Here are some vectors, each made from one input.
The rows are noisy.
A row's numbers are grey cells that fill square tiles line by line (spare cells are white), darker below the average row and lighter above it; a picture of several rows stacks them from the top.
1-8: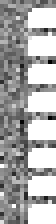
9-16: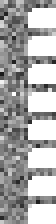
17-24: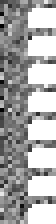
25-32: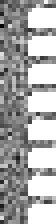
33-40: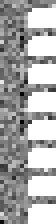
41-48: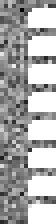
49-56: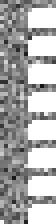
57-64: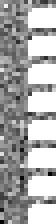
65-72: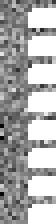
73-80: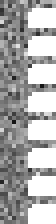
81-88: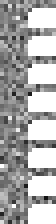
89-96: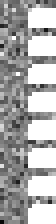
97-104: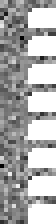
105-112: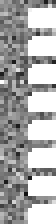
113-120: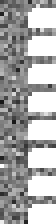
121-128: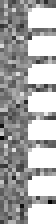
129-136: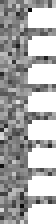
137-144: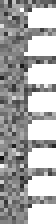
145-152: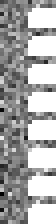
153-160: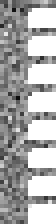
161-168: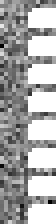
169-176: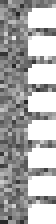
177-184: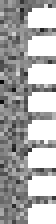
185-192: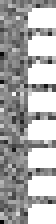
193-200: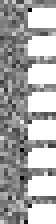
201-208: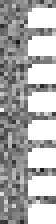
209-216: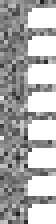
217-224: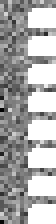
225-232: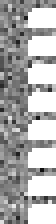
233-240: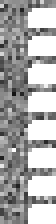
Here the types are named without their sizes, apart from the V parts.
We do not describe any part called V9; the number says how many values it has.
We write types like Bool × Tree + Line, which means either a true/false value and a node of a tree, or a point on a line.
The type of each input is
List(Bool × Line) × V9.
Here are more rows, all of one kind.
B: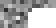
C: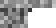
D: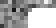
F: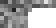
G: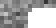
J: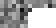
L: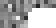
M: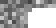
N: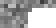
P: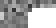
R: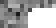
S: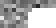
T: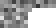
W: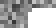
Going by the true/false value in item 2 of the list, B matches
D, L, N and W.
